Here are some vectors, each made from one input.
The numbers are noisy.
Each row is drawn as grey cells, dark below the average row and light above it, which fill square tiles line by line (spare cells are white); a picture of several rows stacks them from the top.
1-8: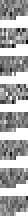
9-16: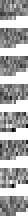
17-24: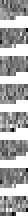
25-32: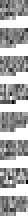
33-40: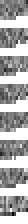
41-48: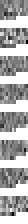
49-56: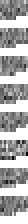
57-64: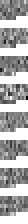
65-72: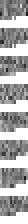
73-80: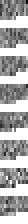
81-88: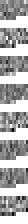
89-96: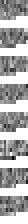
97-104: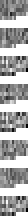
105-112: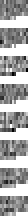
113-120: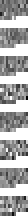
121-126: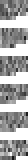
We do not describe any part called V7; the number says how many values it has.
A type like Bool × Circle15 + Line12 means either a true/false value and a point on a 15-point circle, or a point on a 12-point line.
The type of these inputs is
List2(Line4) × V7.
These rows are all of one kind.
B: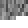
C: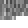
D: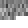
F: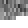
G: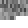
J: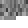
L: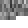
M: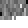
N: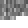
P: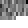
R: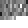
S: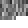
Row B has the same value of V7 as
C, F and N.
